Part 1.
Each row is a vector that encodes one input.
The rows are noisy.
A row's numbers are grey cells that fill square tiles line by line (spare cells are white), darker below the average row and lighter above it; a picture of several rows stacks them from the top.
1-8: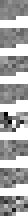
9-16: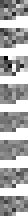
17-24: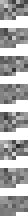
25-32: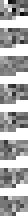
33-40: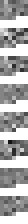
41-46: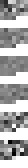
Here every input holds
a point on a 7-point line and a true/false value.
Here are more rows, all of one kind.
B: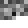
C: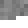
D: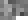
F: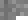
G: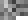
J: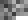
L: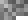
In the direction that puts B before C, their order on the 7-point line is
B, J, F, L, D, C, G.
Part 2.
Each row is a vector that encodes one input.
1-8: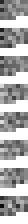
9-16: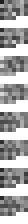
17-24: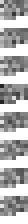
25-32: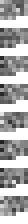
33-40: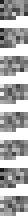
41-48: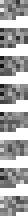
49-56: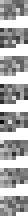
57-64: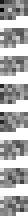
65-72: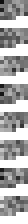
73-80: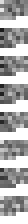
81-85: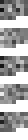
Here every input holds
a point on a 5-point line and a true/false value.
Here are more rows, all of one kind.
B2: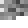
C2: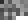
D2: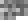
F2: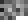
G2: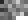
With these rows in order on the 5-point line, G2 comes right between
C2 and D2.
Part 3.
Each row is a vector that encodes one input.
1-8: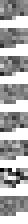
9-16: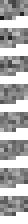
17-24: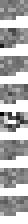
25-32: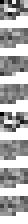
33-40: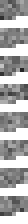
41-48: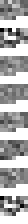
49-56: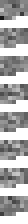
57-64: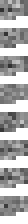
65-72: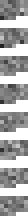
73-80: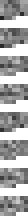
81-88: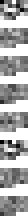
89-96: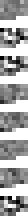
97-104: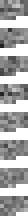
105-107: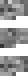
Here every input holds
a point on a 7-point line and a true/false value.
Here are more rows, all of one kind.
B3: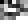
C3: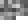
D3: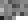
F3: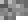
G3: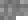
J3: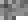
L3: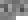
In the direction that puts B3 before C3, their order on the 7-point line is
D3, B3, G3, L3, J3, F3, C3.
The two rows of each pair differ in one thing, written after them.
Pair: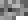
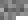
the place on the 7-point line
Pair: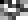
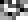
the place on the 7-point line
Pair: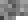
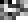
the true/false value
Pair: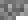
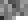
the place on the 7-point line
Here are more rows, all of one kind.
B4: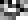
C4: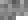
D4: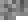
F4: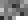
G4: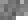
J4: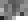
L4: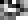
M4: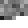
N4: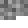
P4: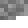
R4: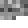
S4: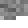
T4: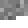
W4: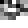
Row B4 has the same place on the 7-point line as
C4, G4, T4 and W4.
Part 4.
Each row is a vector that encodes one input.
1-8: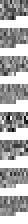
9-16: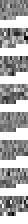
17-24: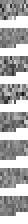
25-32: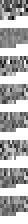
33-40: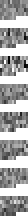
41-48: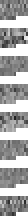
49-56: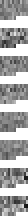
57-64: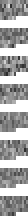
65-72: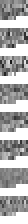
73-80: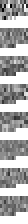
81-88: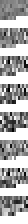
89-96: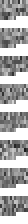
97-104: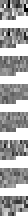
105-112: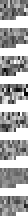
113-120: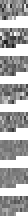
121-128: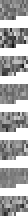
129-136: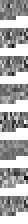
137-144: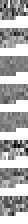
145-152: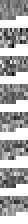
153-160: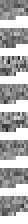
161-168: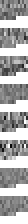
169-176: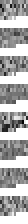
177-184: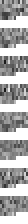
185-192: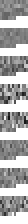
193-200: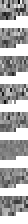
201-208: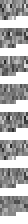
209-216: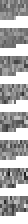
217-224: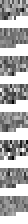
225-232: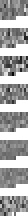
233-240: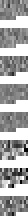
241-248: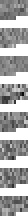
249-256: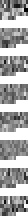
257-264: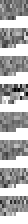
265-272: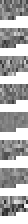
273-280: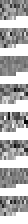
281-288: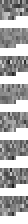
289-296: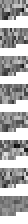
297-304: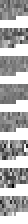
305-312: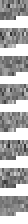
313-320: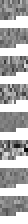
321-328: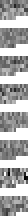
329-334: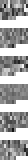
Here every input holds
either a point on an 11-point circle and a true/false value, or a fixed value.
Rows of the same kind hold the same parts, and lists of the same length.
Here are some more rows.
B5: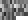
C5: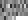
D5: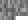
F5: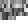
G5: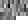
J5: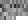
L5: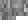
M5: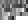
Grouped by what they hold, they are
B5
C5, D5, F5, G5, J5, L5, M5

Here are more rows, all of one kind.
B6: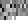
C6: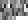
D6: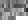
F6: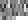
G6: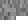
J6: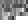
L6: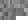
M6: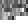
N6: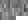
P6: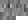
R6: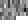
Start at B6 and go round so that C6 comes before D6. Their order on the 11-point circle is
B6, G6, C6, R6, M6, P6, F6, D6, J6, L6, N6.
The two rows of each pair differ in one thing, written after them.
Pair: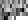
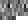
the place on the 11-point circle
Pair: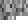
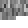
the place on the 11-point circle
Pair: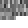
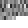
the place on the 11-point circle
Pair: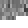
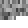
the place on the 11-point circle
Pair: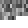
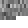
the true/false value
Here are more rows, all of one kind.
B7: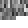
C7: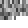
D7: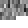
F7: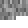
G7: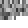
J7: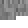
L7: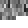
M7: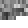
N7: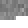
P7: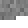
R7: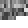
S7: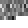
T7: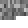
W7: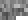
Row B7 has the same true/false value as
D7, L7, P7 and R7.
